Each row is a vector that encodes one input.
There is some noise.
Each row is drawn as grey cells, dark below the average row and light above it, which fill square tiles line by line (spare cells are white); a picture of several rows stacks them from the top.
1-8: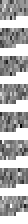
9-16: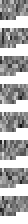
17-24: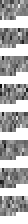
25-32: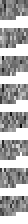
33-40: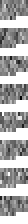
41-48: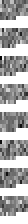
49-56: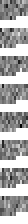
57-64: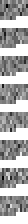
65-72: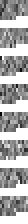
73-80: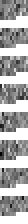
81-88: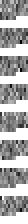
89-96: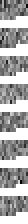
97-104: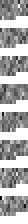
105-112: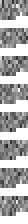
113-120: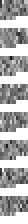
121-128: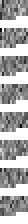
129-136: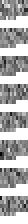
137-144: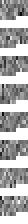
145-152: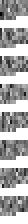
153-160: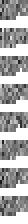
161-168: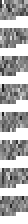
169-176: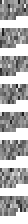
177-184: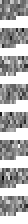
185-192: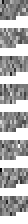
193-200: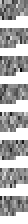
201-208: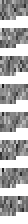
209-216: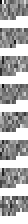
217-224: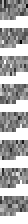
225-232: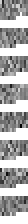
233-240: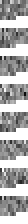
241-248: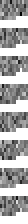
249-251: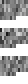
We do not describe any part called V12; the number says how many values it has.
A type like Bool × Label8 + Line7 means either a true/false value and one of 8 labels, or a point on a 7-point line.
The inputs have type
(Bool × Line7 + Line11) × V12.
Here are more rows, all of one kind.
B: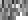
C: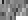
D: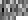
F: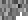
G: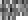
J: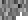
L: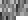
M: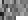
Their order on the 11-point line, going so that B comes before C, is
B, G, F, J, M, C, L, D.
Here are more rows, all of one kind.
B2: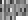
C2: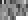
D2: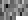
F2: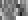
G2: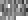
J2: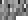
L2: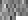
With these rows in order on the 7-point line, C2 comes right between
F2 and L2.
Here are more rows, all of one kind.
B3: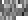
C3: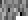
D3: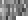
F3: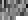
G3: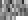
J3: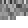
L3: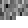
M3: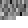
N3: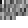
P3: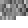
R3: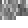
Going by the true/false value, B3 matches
G3, N3 and R3.
